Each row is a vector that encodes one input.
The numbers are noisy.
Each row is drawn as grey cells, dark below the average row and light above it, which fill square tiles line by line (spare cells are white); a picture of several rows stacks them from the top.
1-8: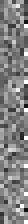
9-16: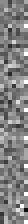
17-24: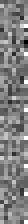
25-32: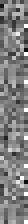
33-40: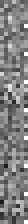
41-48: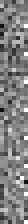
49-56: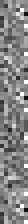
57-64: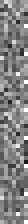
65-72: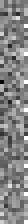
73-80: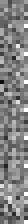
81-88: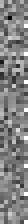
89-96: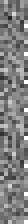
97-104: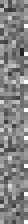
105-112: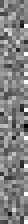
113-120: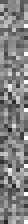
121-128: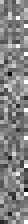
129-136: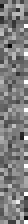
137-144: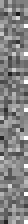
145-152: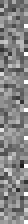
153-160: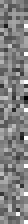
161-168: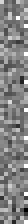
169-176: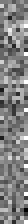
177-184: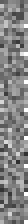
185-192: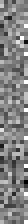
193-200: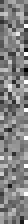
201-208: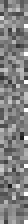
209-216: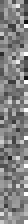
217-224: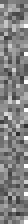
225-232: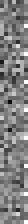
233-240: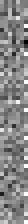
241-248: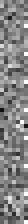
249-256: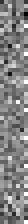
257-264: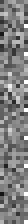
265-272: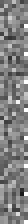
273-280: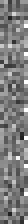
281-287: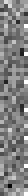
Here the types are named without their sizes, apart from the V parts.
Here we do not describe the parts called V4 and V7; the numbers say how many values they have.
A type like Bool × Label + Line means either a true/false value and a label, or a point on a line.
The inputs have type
Line × (Line × Line + V4) + V7.
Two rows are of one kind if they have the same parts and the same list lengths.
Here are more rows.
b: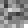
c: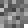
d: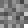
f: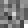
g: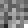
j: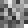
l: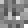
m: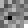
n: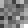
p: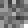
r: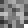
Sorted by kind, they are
b, l, m, n
c, d, f, g, p
j, r

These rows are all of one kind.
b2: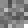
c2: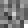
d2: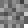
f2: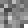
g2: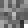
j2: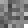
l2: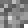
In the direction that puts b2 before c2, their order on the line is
f2, l2, d2, g2, b2, c2, j2.
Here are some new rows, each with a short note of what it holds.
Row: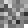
a value of V7
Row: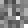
a point on each of three lines
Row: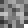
a value of V7
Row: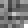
a point on a line and a value of V4
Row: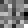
a value of V7
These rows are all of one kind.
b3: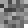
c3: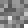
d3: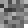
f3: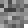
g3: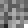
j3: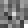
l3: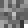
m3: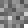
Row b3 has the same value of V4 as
d3 and f3.
